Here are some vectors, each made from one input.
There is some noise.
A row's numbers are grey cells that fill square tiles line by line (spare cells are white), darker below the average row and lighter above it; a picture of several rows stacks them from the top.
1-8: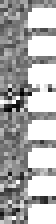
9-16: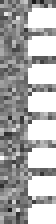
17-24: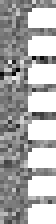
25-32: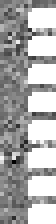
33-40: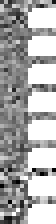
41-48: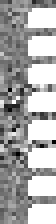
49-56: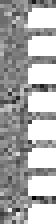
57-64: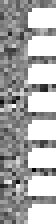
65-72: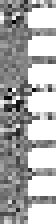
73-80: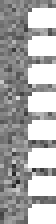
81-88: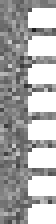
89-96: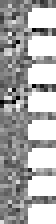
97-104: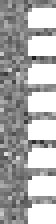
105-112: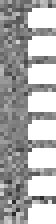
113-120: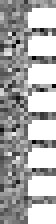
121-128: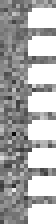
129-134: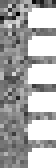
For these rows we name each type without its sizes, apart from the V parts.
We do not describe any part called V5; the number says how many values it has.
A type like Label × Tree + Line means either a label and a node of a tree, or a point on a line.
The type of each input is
List(Line × V5).
